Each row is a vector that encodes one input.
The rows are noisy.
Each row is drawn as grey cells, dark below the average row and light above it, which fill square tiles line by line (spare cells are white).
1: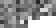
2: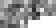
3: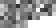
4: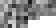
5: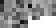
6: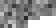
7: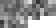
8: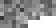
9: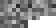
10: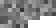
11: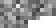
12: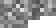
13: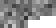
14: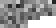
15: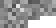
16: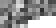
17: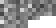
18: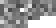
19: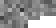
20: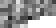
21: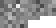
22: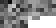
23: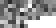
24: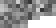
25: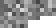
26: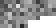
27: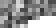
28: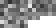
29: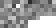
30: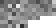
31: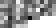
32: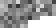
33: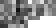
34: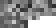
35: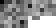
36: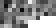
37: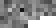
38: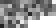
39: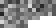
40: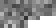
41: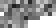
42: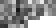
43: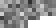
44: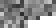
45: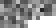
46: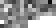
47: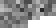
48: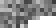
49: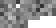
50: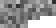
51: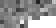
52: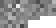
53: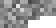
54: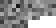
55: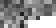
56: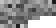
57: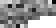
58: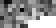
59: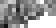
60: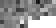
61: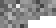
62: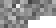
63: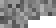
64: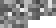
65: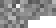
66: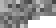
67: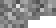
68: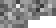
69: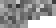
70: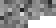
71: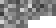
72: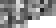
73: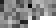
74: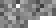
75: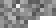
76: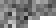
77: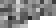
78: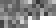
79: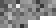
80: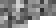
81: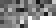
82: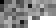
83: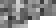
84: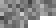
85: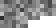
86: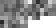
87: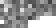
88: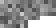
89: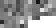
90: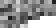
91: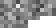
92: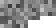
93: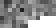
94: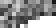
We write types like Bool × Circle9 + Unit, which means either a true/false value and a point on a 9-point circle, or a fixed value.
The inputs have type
Tree10 + Unit.
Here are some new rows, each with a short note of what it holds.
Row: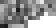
a fixed value
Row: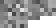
a node of a 10-node tree
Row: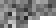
a node of a 10-node tree
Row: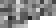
a node of a 10-node tree
